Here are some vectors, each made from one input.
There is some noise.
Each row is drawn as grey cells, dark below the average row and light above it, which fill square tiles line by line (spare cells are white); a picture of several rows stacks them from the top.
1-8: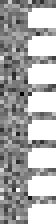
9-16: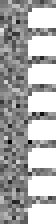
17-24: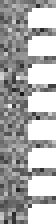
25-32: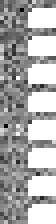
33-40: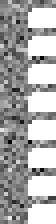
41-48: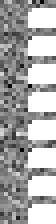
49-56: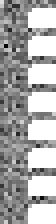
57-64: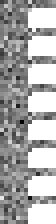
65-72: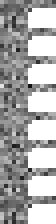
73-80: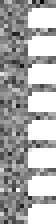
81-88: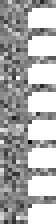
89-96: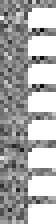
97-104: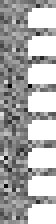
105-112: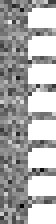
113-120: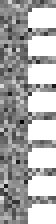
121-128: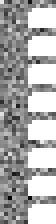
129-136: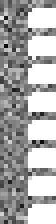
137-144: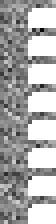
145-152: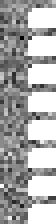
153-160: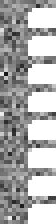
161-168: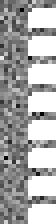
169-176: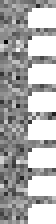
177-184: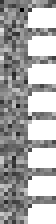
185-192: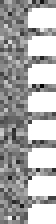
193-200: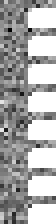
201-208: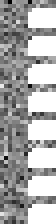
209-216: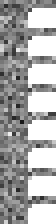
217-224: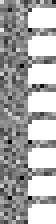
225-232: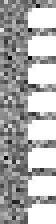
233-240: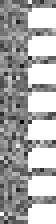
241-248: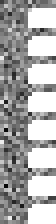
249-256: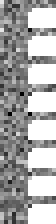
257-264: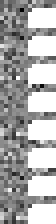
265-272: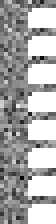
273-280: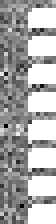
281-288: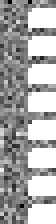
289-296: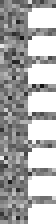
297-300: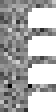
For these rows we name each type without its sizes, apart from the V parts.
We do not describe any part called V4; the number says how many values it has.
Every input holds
either a point on a circle and a value of V4, or a list of points on a line.
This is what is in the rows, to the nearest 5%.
About 50% of them hold a point on a circle and a value of V4. The rest are lists of points on a line.
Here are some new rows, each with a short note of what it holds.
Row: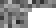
a list of two items
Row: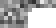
the empty list
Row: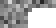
a list of one item
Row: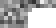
the empty list
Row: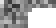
a point on a circle and a value of V4
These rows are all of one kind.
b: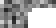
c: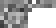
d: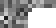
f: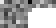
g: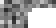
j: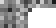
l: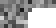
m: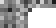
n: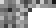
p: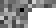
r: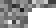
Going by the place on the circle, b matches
g, j, m and n.
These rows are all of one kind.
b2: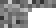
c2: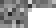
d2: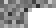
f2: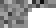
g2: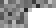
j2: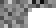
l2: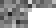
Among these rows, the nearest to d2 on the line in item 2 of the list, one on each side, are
c2 and g2.
